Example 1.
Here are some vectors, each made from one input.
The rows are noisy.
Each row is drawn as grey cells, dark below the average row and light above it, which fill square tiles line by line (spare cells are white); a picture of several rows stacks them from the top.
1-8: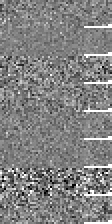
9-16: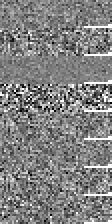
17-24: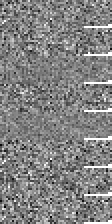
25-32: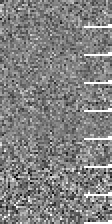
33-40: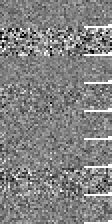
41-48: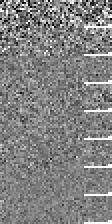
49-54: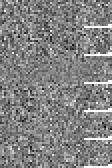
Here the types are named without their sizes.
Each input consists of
a point on a line, together with either a fixed value, or a node of a tree.
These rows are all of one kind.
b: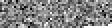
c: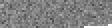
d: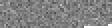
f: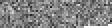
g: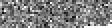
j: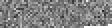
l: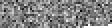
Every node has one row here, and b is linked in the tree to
j.
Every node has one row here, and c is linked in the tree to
g and l.
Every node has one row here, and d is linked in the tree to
f.
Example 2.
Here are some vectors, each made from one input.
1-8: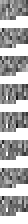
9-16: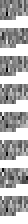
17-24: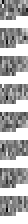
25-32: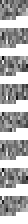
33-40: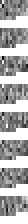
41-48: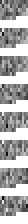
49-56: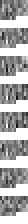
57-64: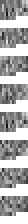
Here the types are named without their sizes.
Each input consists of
a point on a circle and a true/false value.
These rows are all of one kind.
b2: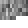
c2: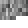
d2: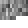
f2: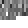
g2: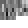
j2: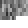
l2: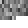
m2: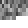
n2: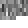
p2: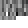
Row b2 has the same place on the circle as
c2 and d2.
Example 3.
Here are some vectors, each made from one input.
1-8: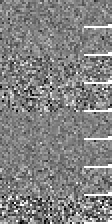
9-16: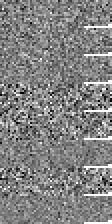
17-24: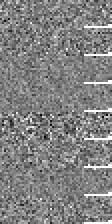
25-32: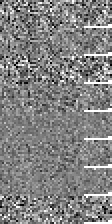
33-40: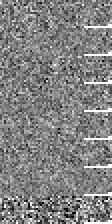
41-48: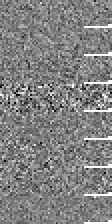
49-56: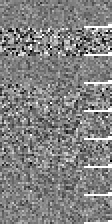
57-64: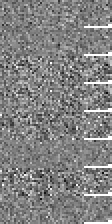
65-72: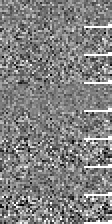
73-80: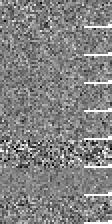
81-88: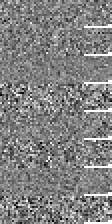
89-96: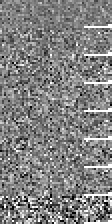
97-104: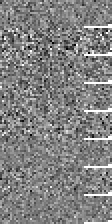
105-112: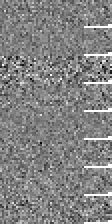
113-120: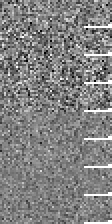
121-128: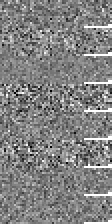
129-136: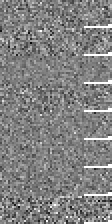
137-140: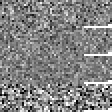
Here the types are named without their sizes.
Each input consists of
a list of points on a circle.
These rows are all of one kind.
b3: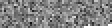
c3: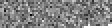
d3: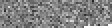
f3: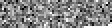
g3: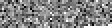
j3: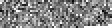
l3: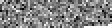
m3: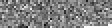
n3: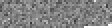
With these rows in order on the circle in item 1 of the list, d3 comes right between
g3 and j3.
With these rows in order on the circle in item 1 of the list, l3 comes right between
f3 and j3.
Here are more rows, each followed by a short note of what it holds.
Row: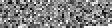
the empty list
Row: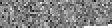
a list of one item
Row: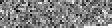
a list of one item
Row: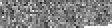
a list of two items
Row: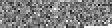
the empty list
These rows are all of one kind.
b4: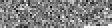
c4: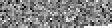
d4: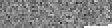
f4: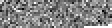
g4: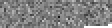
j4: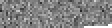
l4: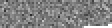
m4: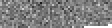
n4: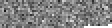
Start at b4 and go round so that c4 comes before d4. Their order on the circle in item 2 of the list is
b4, g4, f4, c4, d4, j4, m4, n4, l4.
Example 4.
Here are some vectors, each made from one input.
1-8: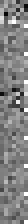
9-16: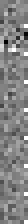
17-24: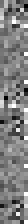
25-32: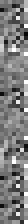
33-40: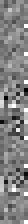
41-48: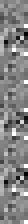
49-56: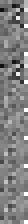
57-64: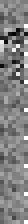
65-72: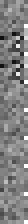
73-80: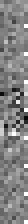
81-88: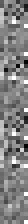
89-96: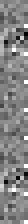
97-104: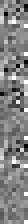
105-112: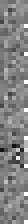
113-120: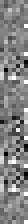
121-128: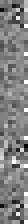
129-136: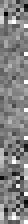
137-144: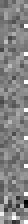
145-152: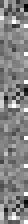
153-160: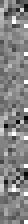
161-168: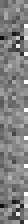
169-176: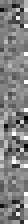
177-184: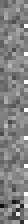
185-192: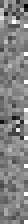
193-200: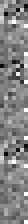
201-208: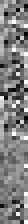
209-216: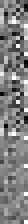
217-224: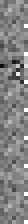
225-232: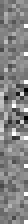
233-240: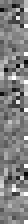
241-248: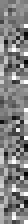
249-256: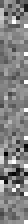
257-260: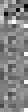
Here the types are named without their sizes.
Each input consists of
a true/false value, together with either a point on a circle, or a fixed value.
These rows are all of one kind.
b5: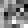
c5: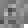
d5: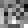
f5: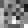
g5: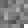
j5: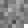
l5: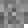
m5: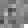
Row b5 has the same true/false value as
d5 and f5.
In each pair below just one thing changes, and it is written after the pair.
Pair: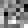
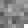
the true/false value
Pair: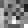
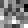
the place on the circle
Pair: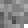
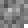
the place on the circle
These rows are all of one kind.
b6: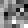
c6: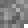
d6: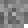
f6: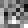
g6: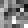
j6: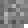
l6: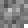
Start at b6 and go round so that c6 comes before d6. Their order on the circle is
b6, f6, l6, c6, j6, g6, d6.
